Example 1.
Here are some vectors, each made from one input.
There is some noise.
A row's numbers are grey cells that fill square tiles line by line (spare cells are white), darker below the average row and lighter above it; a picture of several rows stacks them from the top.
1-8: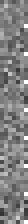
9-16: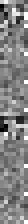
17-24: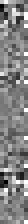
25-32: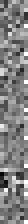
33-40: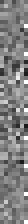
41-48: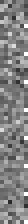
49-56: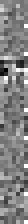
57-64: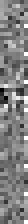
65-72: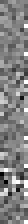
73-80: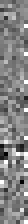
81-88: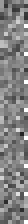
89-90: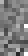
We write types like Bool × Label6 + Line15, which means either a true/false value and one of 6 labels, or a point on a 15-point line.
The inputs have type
Line3 × Line6 × Tree9 + Unit.
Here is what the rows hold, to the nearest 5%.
About 10% of them hold a fixed value. The rest hold a point on a 3-point line, a point on a 6-point line and a node of a 9-node tree.
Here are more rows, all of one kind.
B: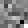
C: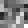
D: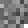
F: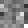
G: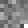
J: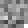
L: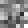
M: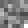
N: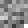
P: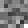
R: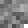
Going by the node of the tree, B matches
J and N.
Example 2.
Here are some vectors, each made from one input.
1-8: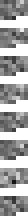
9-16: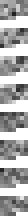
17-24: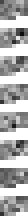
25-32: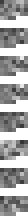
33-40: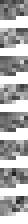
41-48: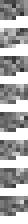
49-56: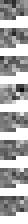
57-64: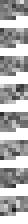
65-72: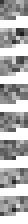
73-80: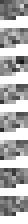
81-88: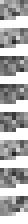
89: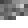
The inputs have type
Bool × Bool × Bool + Line8.
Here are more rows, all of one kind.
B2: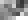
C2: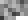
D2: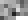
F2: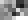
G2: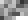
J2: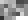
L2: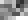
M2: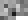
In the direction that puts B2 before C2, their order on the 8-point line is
F2, L2, B2, G2, J2, C2, D2, M2.
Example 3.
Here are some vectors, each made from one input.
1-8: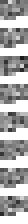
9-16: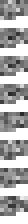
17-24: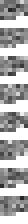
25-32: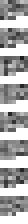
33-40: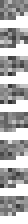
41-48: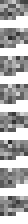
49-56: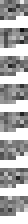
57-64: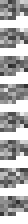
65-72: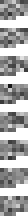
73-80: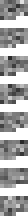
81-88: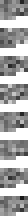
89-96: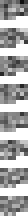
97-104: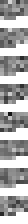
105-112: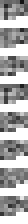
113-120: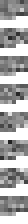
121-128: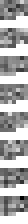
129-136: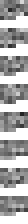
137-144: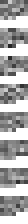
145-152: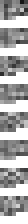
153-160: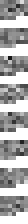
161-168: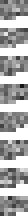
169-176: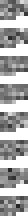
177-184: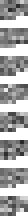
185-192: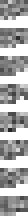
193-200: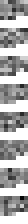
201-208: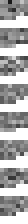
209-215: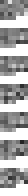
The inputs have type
Bool × Bool × Bool + Circle18 + Unit.
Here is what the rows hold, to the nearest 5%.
About 65% of them hold a point on an 18-point circle. A few of them hold a fixed value. The rest hold three true/false values.
